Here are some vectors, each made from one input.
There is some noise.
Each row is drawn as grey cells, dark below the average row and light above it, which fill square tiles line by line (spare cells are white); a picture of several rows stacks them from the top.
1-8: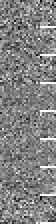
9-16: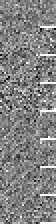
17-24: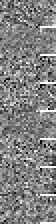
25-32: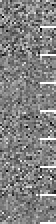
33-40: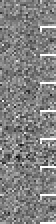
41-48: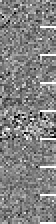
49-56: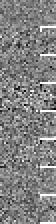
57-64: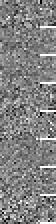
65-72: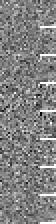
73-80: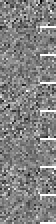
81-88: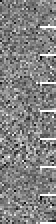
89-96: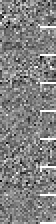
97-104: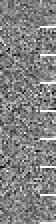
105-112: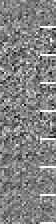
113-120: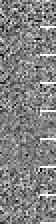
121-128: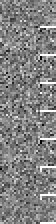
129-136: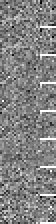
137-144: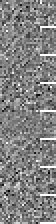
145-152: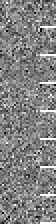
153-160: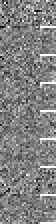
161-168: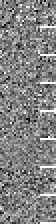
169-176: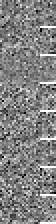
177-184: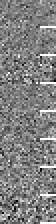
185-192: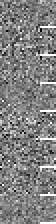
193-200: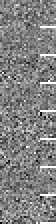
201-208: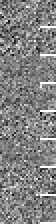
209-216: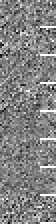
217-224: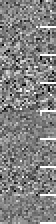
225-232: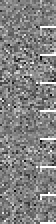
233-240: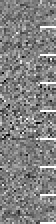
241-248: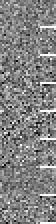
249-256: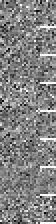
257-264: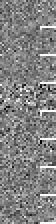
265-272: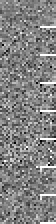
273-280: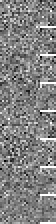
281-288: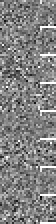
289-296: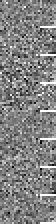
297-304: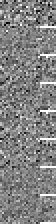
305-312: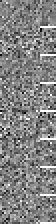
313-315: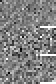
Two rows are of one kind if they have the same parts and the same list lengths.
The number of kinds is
3.
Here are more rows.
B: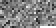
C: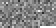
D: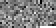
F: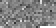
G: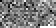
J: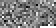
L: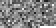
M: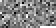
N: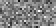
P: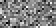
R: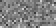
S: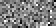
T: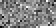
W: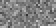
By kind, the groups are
B, D, M, P, S, T
C, N, W
F, G, J, L, R

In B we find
a point on an 11-point circle and a true/false value.
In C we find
a point on a 6-point line and a point on a 7-point line.
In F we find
a point on a 13-point circle and a point on a 7-point line.
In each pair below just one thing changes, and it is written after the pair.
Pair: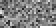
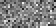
the true/false value
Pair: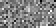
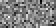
the place on the 11-point circle
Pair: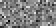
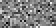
the place on the 11-point circle
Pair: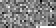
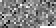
the true/false value
